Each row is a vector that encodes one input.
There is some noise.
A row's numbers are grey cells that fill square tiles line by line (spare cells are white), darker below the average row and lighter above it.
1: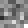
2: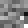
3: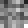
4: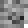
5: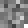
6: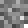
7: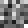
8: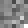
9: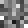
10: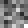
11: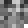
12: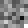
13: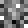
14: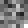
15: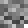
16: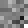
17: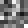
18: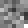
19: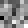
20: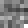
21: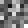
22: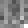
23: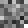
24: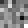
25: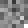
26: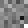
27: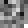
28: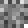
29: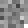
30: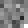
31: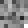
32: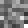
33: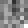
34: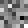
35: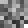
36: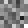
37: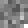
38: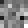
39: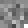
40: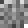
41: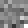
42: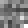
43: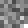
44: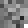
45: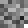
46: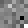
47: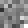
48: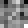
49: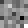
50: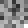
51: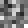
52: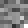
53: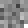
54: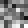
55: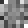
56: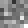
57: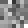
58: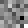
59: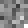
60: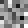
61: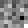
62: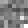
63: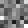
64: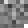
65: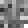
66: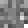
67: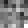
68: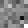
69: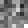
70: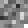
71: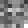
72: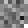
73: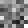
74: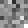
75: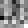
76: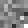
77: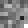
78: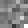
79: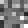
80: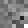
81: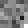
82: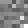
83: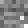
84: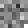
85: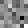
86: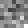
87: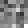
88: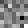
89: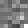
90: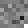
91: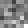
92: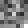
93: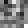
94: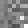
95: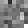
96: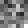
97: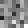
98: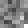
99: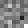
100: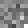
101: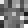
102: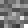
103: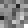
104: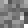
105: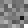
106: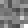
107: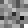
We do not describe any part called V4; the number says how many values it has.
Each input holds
a value of V4, together with either a point on a 5-point line, or a point on a 6-point line.
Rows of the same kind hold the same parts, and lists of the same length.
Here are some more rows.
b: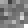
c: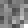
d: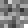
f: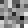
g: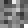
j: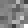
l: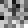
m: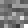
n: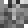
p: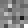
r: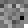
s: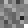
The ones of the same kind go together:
b, c, j, l, m, p, r
d, f, g, n, s

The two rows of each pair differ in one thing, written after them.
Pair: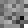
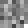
the value of V4
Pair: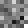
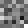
the place on the 5-point line
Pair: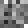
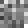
the place on the 5-point line
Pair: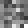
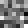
the value of V4
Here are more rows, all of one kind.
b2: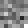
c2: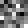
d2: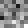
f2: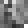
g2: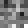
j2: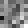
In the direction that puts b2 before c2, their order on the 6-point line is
b2, d2, f2, g2, j2, c2.
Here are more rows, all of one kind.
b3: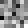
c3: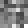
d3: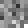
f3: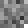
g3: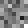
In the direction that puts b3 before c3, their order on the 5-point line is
b3, c3, d3, f3, g3.
